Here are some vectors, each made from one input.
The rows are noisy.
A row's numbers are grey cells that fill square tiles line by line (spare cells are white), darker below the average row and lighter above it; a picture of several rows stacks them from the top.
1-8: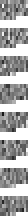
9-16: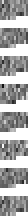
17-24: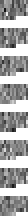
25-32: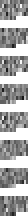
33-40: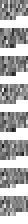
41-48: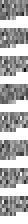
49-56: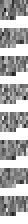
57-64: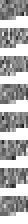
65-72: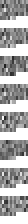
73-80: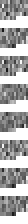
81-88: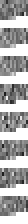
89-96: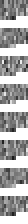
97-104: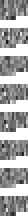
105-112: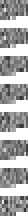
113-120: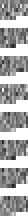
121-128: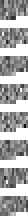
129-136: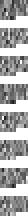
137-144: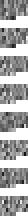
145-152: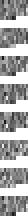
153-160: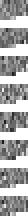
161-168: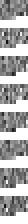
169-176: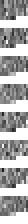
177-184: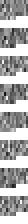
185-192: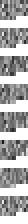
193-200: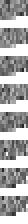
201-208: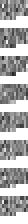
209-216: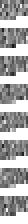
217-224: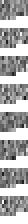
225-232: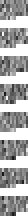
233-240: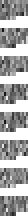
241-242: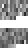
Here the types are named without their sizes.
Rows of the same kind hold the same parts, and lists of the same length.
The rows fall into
3 kinds.
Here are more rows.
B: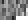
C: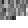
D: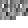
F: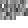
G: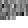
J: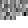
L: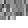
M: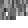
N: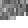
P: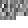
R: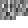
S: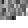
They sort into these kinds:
B, C, M, S
D, F, J, P, R
G, L, N

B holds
a point on a line.
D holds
a label.
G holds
three true/false values.
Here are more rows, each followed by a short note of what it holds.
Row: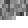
three true/false values
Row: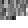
a point on a line
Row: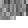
three true/false values
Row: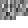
a label
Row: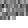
three true/false values
